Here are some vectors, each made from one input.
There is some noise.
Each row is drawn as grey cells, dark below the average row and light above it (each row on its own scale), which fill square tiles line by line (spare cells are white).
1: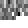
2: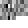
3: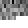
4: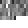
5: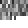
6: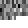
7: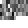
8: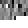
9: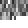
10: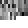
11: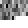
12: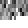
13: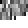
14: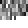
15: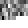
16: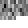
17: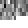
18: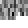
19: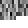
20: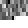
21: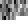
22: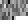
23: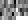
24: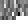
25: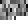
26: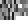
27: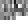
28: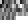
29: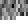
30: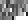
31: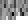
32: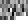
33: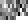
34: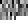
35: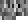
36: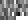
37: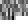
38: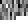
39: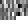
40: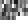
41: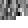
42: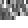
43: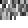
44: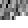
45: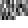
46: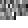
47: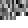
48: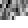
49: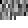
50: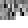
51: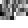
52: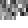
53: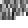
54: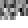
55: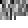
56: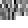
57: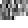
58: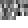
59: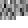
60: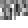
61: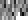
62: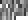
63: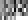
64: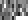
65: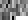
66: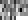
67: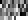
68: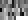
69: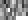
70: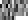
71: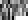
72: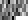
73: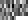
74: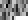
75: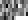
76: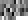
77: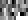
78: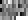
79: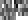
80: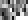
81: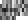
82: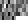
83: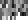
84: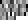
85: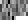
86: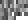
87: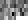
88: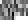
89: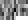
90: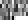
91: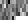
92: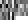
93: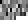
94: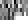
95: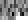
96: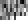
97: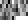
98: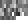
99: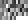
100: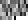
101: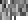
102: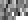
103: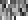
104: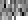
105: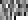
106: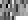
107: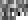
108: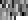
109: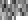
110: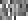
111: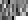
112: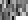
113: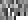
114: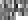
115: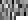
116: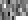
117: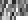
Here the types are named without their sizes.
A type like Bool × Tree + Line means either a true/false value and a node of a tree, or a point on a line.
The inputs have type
Bool × Line.
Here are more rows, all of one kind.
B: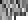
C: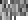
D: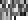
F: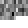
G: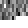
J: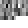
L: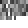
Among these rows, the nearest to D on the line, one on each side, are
B and G.
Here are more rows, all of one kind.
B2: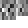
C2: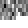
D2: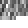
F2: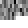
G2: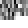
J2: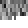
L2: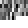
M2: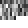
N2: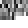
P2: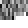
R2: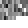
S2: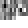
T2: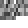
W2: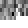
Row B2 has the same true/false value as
D2, P2 and W2.
